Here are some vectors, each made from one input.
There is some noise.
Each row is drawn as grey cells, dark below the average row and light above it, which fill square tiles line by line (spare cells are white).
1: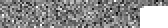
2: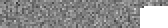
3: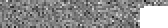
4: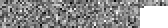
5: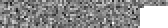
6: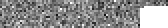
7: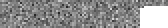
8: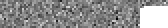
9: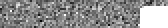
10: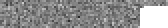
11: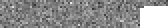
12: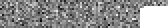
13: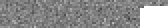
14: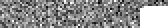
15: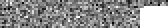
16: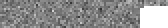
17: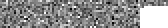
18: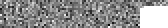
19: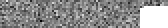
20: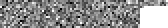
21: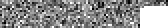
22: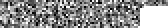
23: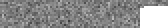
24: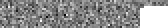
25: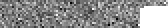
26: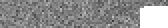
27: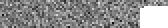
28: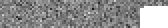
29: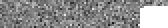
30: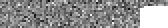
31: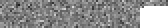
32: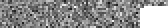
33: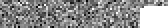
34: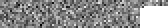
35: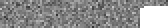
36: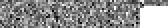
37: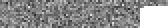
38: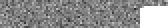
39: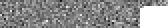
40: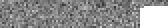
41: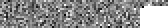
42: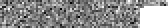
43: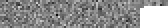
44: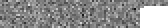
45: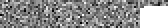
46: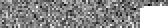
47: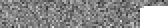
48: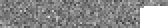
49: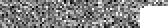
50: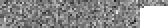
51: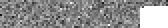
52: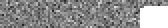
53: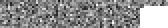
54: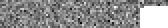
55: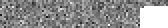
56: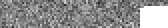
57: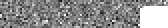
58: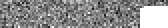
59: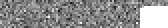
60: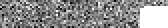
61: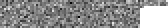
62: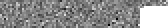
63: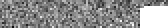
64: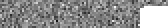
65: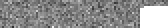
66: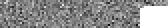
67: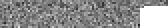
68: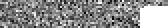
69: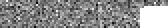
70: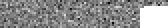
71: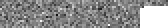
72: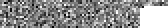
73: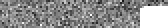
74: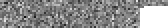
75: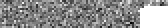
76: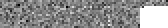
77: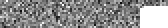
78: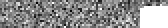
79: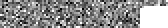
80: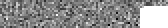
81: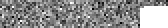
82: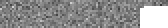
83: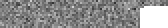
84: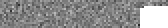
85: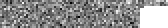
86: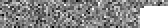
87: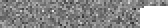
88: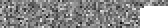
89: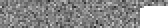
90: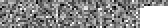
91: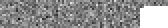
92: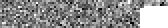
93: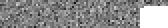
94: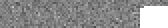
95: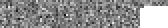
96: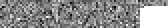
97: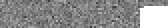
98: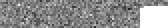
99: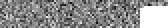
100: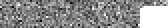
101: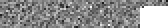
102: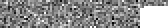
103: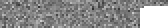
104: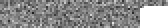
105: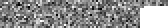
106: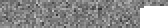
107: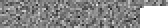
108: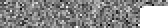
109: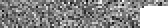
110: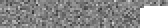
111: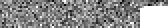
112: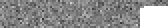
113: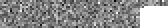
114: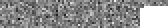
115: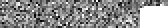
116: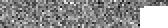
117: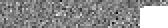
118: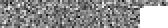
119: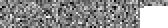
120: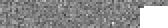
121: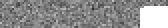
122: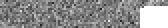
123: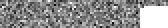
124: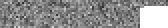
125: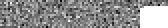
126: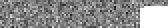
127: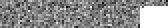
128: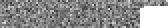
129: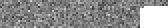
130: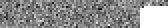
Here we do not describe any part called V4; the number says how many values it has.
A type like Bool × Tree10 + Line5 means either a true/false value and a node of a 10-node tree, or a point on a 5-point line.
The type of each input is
Bool × (Label5 + Line5) + V4 × V4.
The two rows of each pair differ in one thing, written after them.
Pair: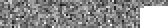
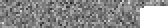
the true/false value
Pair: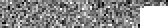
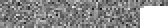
the true/false value
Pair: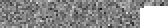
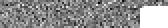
the true/false value
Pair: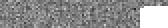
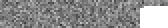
the label
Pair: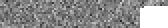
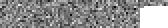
the label
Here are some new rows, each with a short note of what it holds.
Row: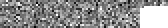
two values of V4
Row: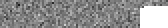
a point on a 5-point line and a true/false value
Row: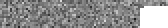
a point on a 5-point line and a true/false value
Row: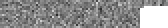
a point on a 5-point line and a true/false value
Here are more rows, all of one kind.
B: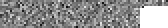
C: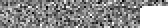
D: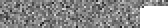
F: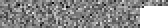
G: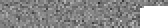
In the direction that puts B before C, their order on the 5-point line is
F, G, B, C, D.
